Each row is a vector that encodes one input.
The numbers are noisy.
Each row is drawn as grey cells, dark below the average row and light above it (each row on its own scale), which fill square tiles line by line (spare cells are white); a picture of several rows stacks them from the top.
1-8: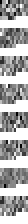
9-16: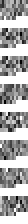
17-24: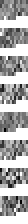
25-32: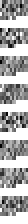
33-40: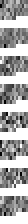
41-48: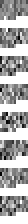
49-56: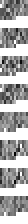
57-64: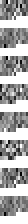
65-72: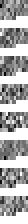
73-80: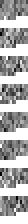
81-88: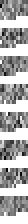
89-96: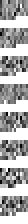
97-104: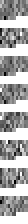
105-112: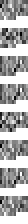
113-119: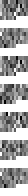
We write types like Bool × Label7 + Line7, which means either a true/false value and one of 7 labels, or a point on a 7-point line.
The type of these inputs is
Bool × Bool × Bool × Bool.
